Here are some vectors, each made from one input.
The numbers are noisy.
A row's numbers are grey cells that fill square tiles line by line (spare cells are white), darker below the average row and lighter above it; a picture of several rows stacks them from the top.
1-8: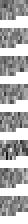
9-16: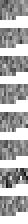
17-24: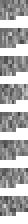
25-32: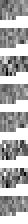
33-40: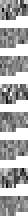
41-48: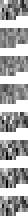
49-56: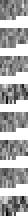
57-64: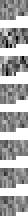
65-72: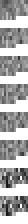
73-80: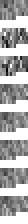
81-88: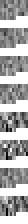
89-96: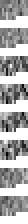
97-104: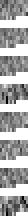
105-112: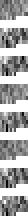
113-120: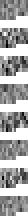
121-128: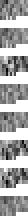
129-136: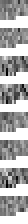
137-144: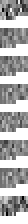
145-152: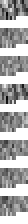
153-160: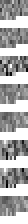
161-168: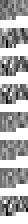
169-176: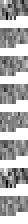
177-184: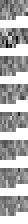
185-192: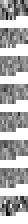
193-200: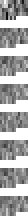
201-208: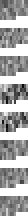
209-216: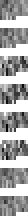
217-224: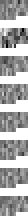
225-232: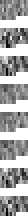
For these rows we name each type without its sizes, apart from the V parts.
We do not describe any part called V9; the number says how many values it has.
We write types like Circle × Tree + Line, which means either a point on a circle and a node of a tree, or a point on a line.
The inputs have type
Bool × Bool × Bool × Bool × Label + Line × (Line + V9).
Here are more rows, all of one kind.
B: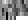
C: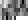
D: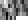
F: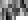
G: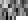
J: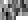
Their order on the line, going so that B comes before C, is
G, D, B, C, F, J.
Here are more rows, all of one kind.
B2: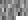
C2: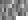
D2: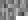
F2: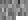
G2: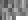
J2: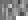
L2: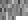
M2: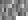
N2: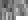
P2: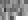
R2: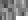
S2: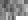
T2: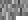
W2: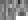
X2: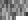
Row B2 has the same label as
C2, M2, P2 and S2.
